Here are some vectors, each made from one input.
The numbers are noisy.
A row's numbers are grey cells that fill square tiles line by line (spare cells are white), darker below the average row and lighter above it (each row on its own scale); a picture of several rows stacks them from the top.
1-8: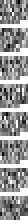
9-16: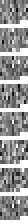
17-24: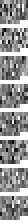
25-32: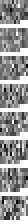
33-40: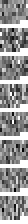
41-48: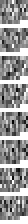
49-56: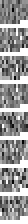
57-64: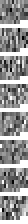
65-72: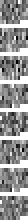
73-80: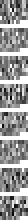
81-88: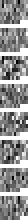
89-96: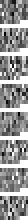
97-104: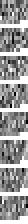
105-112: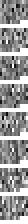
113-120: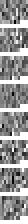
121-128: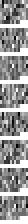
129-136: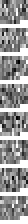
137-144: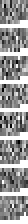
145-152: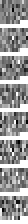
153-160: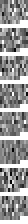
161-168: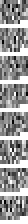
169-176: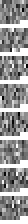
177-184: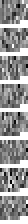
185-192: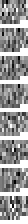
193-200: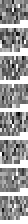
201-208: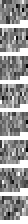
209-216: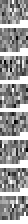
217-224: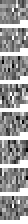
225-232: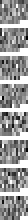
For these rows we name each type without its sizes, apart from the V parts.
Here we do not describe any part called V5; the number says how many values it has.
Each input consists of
a list of items, each either a point on a line, or a true/false value and a value of V5.
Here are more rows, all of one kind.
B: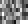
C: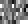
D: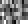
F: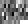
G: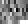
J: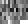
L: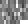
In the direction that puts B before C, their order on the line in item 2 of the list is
F, L, J, D, G, B, C.
